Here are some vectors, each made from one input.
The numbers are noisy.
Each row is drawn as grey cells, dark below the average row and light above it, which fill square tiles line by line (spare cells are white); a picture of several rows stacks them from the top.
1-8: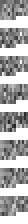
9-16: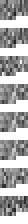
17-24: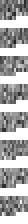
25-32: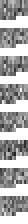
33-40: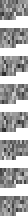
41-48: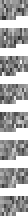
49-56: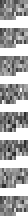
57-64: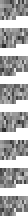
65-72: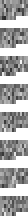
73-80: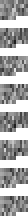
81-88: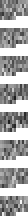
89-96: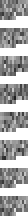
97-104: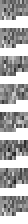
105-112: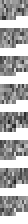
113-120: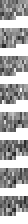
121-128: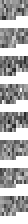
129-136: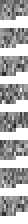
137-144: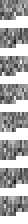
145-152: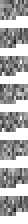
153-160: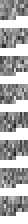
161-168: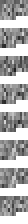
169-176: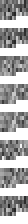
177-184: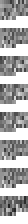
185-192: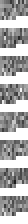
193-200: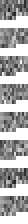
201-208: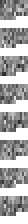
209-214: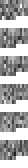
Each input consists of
a point on an 11-point line.
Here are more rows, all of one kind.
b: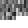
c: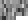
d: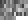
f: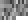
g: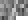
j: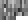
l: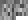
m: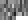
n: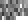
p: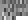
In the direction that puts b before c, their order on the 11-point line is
b, m, j, c, g, f, p, l, d, n.
